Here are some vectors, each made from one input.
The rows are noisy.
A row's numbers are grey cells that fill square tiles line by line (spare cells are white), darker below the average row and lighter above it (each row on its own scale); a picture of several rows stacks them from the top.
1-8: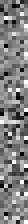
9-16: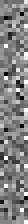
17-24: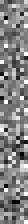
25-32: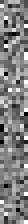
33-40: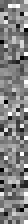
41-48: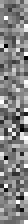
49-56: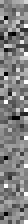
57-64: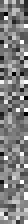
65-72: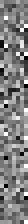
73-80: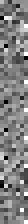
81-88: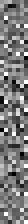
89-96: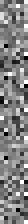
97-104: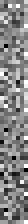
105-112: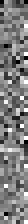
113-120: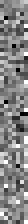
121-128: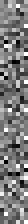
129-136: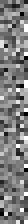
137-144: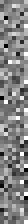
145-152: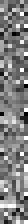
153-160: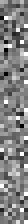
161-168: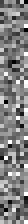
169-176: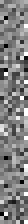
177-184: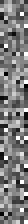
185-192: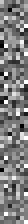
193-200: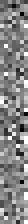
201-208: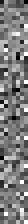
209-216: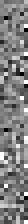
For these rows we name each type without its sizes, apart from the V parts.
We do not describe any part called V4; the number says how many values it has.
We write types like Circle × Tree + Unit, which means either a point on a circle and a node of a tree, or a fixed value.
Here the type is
Bool × Tree × V4 + Line × Line.
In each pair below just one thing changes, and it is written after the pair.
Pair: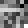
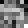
the value of V4
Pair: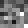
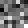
the true/false value
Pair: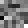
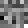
the true/false value
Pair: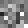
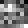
the node of the tree
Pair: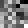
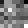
the true/false value
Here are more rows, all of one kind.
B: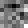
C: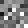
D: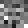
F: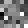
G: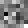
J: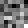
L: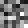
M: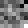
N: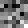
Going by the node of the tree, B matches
M and N.
